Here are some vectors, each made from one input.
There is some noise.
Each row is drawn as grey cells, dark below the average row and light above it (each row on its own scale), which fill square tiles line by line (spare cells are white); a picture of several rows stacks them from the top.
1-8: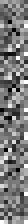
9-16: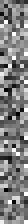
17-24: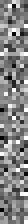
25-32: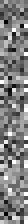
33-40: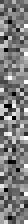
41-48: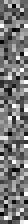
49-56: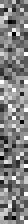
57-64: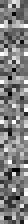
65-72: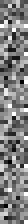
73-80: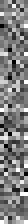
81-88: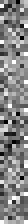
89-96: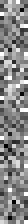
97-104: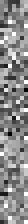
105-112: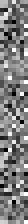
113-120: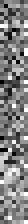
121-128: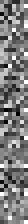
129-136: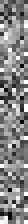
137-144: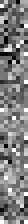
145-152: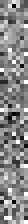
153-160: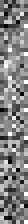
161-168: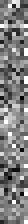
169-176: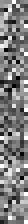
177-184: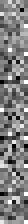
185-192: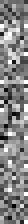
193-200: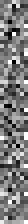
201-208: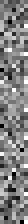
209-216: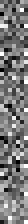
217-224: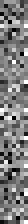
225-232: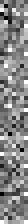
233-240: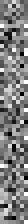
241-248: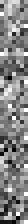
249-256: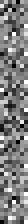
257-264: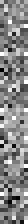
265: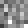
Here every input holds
either a point on a 4-point line and a true/false value, or a point on a 9-point line.
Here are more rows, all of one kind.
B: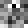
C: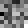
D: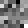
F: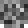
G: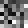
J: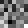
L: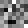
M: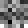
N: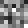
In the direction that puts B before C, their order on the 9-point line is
D, L, J, B, F, M, G, C, N.
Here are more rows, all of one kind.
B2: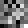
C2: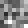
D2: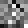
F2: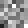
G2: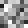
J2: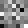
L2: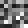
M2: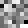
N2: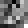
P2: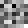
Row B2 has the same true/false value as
D2, J2, L2 and N2.
